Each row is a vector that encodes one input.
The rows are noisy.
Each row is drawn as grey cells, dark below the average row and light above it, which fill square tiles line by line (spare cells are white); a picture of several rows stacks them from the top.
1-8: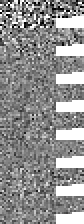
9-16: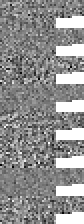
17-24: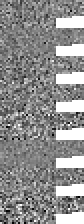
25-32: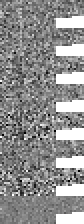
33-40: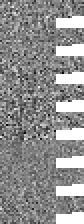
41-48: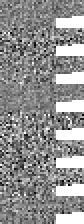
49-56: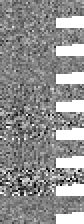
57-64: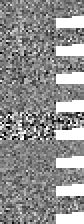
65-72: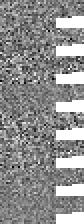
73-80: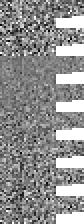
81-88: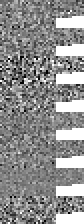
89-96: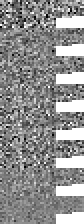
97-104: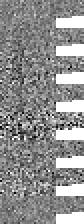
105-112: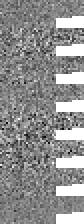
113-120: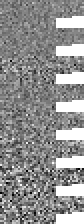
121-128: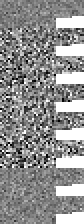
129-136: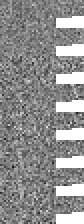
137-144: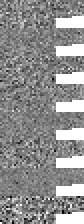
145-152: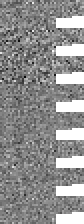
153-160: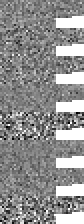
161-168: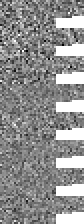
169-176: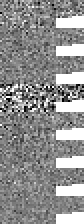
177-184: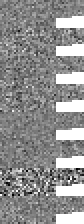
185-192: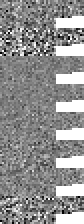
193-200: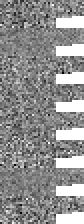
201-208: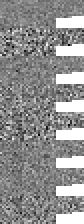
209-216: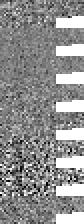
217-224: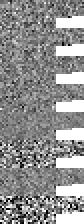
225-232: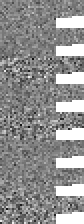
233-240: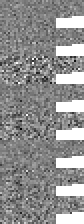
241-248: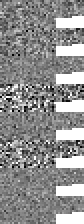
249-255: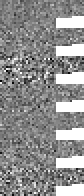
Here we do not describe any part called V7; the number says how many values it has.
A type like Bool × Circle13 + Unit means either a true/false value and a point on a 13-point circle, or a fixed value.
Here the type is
Bool × V7 + List2(Circle9) × Tree10.
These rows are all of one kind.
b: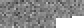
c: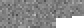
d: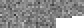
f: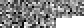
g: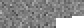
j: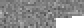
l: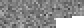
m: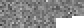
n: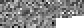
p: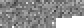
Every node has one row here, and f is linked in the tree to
c and g.
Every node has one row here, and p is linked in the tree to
c.
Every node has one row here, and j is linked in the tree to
d.
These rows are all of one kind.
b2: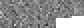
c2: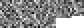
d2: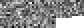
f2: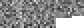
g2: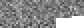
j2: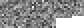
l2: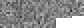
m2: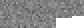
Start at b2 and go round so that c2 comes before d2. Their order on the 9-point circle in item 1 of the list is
b2, c2, d2, f2, g2, j2, m2, l2.
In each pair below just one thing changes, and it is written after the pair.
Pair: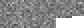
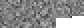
the node of the tree
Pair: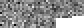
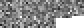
the node of the tree
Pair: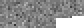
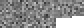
the node of the tree
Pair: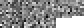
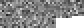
the place on the 9-point circle in item 1 of the list
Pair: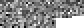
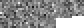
the place on the 9-point circle in item 1 of the list
